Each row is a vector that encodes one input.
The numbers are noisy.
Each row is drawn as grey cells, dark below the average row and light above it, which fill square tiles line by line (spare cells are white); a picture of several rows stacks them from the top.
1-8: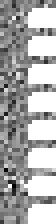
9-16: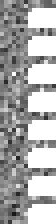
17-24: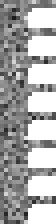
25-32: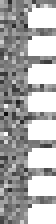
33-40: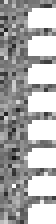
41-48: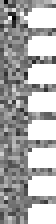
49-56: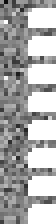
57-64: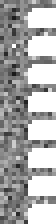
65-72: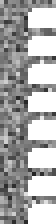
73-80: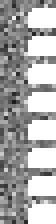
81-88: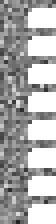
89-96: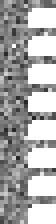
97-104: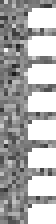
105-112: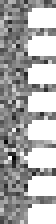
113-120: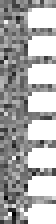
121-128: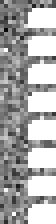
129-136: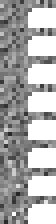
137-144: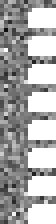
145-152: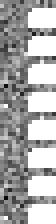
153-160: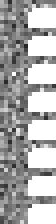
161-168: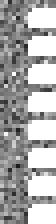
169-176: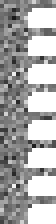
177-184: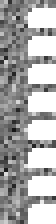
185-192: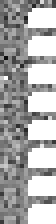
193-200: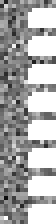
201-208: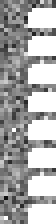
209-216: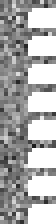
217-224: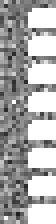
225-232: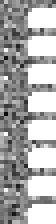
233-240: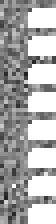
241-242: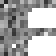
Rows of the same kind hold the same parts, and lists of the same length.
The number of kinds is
2.
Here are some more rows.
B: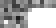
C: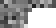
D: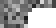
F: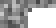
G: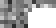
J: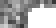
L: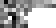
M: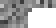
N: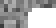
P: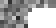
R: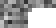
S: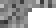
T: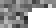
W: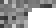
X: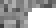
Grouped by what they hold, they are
B, C, D, F, G, J, M, N, P, R, S, T, W, X
L

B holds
one of 12 labels and a true/false value.
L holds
a fixed value.
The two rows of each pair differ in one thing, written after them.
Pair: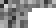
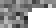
the label
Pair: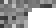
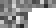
the true/false value
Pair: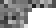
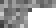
the label
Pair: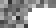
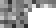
the true/false value
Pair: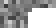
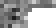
the label
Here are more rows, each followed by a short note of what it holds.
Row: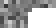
one of 12 labels and a true/false value
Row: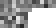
one of 12 labels and a true/false value
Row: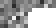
one of 12 labels and a true/false value
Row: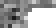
one of 12 labels and a true/false value
